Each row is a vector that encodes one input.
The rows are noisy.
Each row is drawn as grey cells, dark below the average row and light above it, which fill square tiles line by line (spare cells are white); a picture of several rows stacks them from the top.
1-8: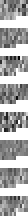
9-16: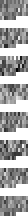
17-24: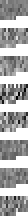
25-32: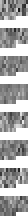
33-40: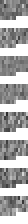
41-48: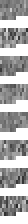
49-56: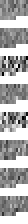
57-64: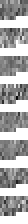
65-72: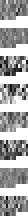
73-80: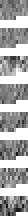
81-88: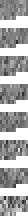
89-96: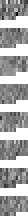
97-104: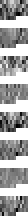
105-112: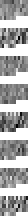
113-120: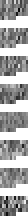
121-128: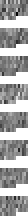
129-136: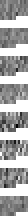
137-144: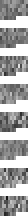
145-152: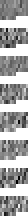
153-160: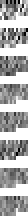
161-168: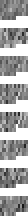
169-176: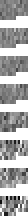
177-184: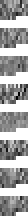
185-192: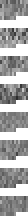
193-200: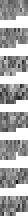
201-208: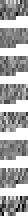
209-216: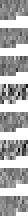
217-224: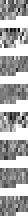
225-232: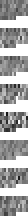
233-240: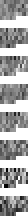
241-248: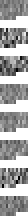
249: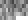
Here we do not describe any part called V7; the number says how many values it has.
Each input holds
a point on a 5-point line, three true/false values and a value of V7, together with a list of up to three points on a 6-point line.
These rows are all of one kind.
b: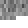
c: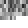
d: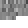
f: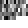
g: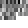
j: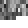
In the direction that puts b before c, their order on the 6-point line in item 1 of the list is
d, j, b, g, c, f.
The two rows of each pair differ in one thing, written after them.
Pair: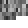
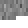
the value of V7
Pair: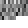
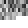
one of the three true/false values
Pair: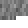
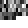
the place on the 6-point line in item 1 of the list
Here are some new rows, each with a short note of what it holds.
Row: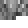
a point on a 5-point line, three true/false values and a value of V7, together with a list of two items
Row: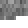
a point on a 5-point line, three true/false values and a value of V7, together with the empty list
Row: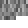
a point on a 5-point line, three true/false values and a value of V7, together with a list of two items
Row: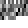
a point on a 5-point line, three true/false values and a value of V7, together with a list of three items
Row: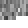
a point on a 5-point line, three true/false values and a value of V7, together with a list of three items
